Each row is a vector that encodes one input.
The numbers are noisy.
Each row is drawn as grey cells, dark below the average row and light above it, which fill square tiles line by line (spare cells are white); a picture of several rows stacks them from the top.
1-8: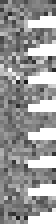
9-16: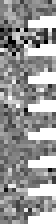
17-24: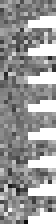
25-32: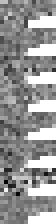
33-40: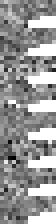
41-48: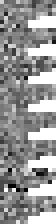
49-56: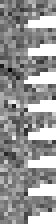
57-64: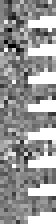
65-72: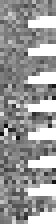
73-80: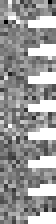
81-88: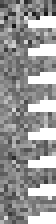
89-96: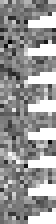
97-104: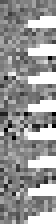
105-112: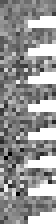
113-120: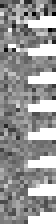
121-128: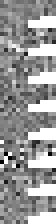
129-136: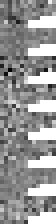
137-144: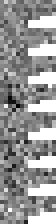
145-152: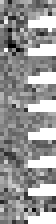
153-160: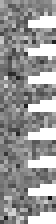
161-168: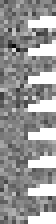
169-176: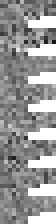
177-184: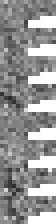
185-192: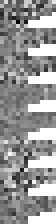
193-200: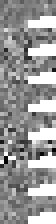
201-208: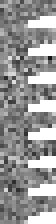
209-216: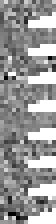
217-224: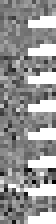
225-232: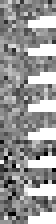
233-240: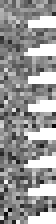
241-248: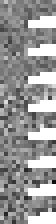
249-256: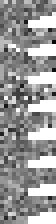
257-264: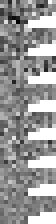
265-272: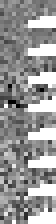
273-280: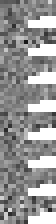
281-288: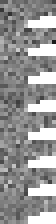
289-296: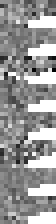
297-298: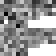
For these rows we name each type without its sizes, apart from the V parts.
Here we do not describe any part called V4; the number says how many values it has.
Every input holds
either a fixed value, or a node of a tree, or a true/false value and two values of V4.
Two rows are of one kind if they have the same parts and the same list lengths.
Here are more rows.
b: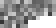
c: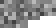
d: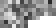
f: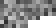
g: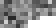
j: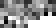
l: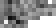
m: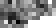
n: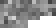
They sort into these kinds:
b, c, d, g, l, n
f, j
m

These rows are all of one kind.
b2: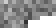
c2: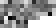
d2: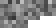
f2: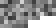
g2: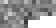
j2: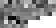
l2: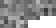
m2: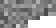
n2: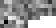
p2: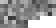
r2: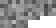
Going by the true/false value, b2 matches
d2, n2, p2 and r2.
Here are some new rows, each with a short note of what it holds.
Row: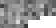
a true/false value and two values of V4
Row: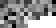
a fixed value
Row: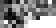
a node of a tree
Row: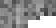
a true/false value and two values of V4
